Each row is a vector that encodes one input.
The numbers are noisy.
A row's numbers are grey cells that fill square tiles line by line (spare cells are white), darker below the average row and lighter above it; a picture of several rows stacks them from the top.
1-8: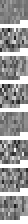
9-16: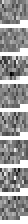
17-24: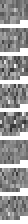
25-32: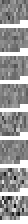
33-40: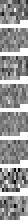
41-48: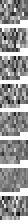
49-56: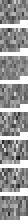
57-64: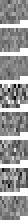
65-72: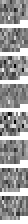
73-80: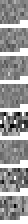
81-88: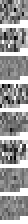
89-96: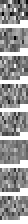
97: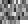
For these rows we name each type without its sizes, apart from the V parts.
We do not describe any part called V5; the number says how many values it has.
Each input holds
a list of items, each a true/false value and a value of V5.
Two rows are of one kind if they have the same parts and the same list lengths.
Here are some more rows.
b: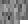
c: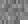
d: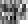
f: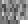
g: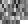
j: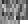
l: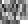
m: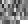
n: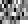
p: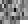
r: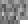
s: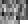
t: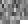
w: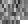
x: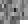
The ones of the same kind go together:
b, f, g, l, m, r, t, w
c, j, n, p, s, x
d

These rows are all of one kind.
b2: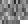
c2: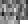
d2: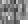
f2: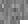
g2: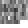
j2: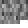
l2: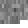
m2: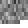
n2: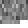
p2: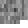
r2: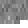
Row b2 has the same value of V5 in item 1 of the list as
d2, f2 and p2.
